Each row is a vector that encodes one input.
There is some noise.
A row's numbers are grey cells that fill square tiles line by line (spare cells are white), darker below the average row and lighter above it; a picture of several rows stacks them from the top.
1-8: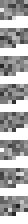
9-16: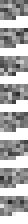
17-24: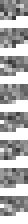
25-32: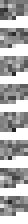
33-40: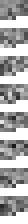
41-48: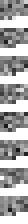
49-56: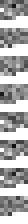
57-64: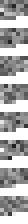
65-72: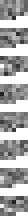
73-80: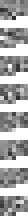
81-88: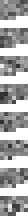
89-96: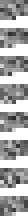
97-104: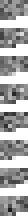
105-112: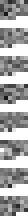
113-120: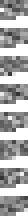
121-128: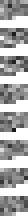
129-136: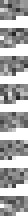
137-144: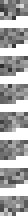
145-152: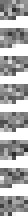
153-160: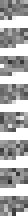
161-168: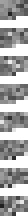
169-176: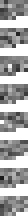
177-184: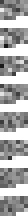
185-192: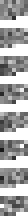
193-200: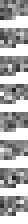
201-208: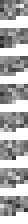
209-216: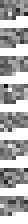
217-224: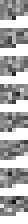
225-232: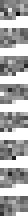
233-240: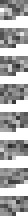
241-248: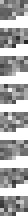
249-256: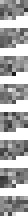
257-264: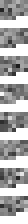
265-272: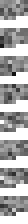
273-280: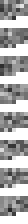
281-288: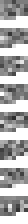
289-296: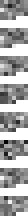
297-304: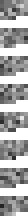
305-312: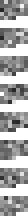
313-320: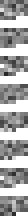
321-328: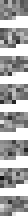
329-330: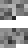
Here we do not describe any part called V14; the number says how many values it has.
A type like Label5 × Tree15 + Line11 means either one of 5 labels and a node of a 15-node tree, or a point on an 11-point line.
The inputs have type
Bool × V14 + List2(Line6).
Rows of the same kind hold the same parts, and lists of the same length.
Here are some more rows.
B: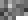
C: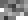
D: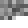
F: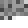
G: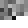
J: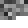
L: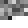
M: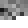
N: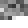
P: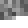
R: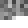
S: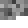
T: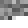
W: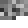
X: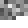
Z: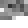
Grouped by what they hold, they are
B, G, M, P, R, S, X
C, W
D, F, L, N, T, Z
J

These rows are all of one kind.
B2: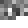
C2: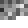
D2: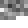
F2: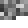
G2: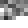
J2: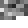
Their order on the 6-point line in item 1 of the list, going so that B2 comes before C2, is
J2, D2, G2, B2, F2, C2.
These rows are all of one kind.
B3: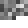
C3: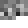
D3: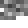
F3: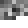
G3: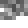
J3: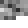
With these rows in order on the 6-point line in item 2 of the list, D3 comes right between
B3 and J3.
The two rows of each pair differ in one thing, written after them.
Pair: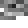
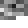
the place on the 6-point line in item 2 of the list
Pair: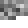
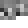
the place on the 6-point line in item 2 of the list
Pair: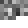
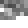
the place on the 6-point line in item 1 of the list
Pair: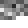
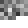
the place on the 6-point line in item 1 of the list
